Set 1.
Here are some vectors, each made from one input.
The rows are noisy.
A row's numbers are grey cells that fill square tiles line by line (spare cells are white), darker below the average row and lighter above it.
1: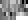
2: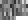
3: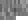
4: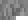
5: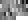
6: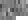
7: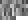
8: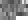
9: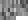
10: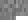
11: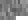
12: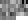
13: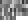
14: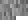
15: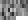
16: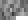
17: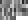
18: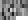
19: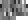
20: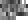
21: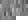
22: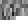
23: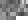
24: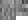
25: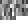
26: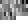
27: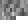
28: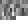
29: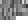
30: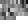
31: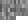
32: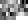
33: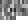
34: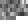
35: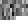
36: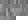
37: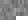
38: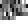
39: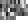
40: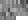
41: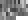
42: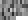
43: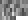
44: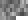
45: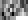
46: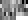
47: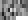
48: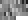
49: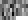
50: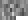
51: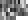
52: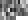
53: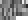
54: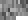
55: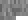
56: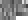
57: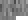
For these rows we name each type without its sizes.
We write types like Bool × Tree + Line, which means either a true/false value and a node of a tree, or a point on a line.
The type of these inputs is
Bool × Line × Line.
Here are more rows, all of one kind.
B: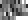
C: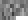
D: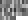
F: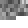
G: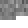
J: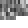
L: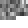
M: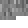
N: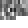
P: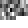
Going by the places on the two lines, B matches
C, M and N.
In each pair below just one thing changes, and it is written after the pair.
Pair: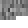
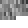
the place on one of the two lines
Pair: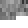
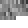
the true/false value
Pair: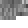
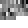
the place on one of the two lines
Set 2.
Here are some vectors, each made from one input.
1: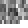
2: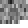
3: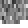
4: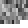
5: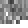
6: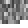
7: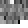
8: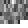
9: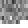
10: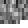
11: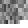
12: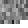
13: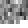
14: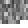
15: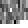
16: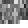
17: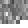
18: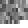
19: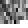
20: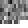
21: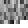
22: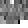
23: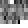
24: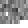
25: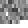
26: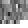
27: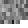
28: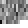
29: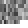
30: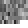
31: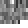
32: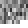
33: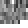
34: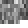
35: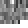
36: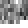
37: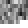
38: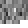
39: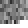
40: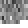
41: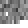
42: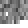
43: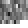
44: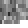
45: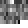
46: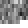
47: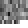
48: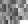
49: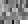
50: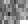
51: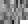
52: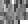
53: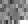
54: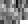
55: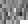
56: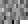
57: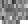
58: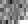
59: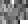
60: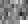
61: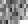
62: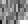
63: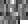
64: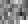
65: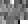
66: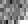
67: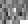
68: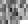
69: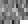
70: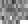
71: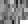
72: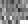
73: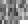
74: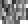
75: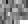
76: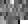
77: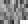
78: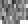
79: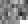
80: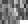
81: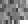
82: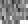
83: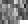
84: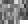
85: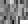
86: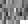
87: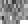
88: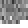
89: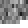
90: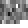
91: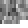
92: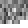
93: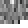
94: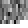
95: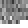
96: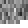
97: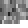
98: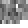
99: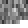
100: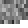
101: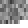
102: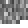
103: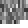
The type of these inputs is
Line7 + Line8.
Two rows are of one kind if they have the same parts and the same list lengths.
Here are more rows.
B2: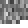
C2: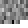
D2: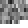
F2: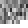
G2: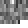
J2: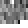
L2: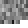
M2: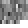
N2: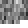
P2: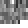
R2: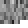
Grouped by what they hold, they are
B2, D2, M2
C2, F2, G2, J2, L2, N2, P2, R2

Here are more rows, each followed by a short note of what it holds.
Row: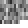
a point on an 8-point line
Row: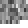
a point on an 8-point line
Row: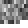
a point on a 7-point line
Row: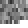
a point on an 8-point line
